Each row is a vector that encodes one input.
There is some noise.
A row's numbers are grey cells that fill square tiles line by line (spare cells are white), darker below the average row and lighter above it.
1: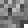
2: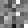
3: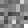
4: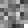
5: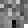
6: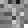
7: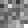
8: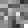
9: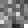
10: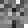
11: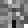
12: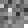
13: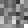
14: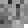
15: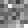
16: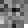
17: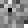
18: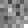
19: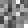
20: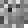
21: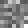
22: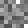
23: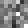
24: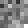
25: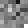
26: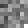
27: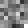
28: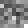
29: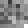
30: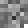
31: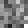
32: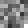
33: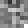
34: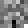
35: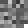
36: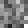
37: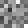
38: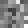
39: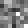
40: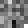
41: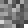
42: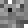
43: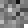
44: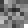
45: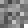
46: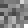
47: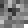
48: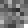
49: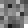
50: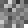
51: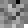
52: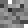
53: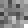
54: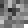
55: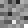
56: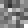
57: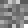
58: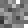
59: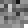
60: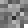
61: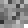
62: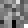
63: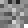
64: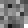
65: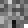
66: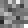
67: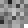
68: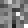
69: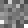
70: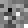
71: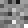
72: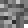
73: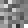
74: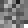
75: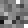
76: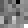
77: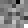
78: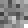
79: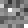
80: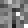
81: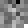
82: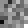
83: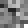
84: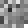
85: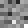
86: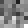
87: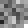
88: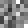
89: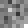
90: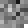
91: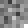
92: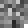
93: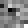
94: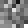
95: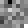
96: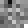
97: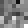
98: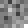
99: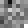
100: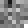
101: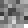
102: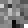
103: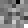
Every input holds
four true/false values, together with either a point on an 8-point line, or a point on a 9-point line.
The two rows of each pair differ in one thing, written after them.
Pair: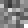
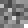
one of the four true/false values
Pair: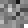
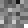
the place on the 9-point line
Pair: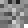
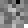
one of the four true/false values
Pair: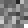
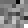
one of the four true/false values
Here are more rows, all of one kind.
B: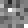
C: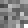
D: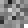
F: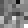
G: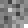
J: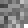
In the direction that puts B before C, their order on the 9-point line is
F, J, G, B, C, D.
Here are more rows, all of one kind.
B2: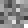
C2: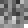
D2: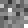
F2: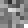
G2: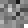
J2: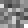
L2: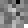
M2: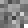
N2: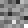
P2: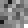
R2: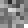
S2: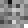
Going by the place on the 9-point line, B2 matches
C2 and J2.
